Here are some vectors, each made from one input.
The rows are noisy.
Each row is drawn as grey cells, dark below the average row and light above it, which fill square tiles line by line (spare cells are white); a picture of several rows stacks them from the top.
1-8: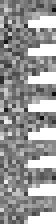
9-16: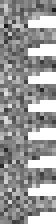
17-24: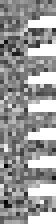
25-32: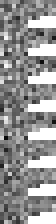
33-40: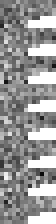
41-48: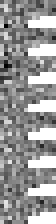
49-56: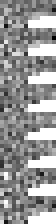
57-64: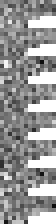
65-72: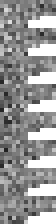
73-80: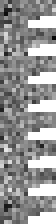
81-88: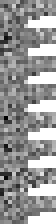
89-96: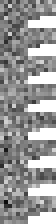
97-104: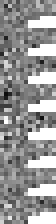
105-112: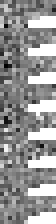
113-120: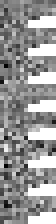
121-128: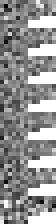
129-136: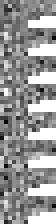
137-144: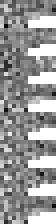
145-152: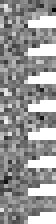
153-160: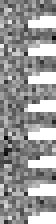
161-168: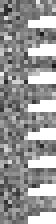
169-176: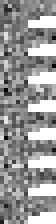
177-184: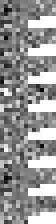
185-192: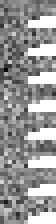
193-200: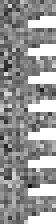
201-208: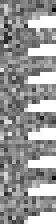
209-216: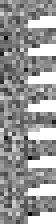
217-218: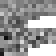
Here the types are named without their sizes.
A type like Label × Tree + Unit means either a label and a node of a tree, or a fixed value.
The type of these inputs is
Bool × Line × Line + List(Circle).
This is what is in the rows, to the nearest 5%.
About 40% of them hold a point on each of two lines and a true/false value. The rest are lists of points on a circle.
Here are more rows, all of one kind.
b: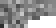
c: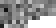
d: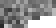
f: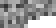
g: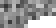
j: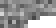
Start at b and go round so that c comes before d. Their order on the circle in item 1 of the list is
b, c, d, g, f, j.
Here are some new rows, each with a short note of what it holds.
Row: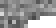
a list of two items
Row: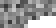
a list of two items
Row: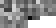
the empty list
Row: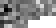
a list of one item
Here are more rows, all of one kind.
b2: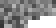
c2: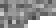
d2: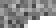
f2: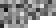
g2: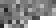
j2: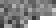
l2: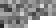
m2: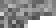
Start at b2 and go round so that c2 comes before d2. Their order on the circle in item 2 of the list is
b2, j2, c2, f2, g2, d2, m2, l2.
